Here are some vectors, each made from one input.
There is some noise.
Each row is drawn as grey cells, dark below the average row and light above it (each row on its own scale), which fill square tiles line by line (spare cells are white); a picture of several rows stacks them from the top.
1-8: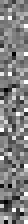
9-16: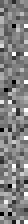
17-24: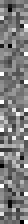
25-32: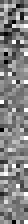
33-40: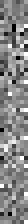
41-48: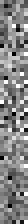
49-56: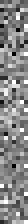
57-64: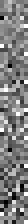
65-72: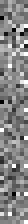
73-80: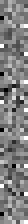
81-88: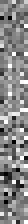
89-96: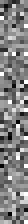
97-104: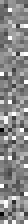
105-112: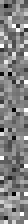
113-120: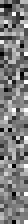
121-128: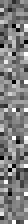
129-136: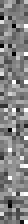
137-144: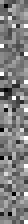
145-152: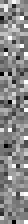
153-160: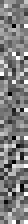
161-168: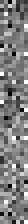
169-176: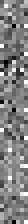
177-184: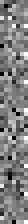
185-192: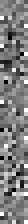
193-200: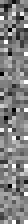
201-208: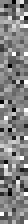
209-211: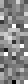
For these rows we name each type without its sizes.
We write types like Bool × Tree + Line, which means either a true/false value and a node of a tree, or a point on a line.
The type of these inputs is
Bool × Bool × Bool × Bool × Bool + Label.
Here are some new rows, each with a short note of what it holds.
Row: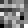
a label
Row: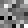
five true/false values
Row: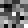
five true/false values
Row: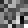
a label
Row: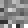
five true/false values
